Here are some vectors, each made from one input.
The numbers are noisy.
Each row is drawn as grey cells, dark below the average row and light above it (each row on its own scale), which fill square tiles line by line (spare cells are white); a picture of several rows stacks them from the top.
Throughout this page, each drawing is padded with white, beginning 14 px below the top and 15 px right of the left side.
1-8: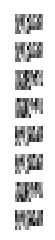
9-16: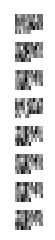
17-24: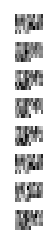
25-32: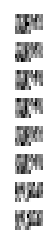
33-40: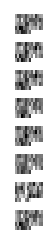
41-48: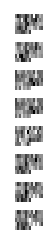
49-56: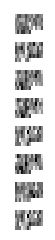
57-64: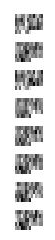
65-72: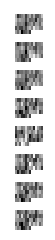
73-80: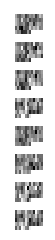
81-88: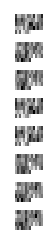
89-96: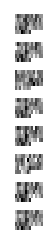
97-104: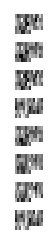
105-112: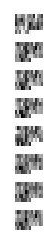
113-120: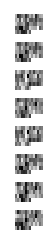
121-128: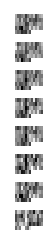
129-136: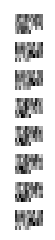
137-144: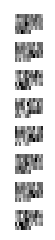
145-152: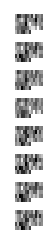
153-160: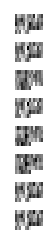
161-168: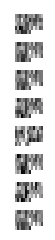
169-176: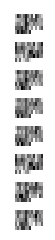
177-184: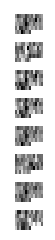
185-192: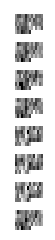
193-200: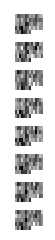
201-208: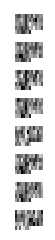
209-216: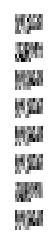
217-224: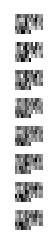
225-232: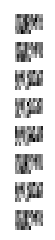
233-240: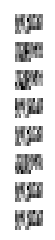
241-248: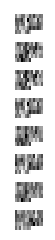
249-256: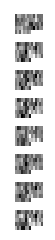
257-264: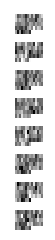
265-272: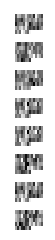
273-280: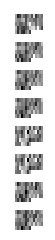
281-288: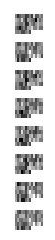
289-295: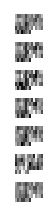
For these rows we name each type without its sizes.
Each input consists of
either a point on a circle and a node of each of three trees, or a point on a line.
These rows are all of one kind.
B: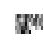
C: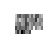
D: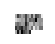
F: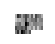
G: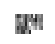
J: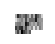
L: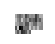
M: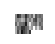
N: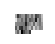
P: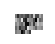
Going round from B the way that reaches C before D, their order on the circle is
B, L, C, D, G, J, F, M, P, N.
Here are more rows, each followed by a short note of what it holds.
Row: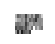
a point on a circle and a node of each of three trees
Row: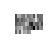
a point on a line
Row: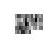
a point on a circle and a node of each of three trees
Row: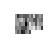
a point on a circle and a node of each of three trees
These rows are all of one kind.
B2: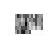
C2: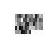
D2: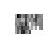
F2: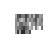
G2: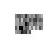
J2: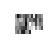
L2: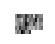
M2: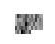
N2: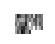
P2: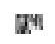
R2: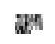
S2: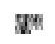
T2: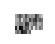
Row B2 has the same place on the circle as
J2, P2 and R2.
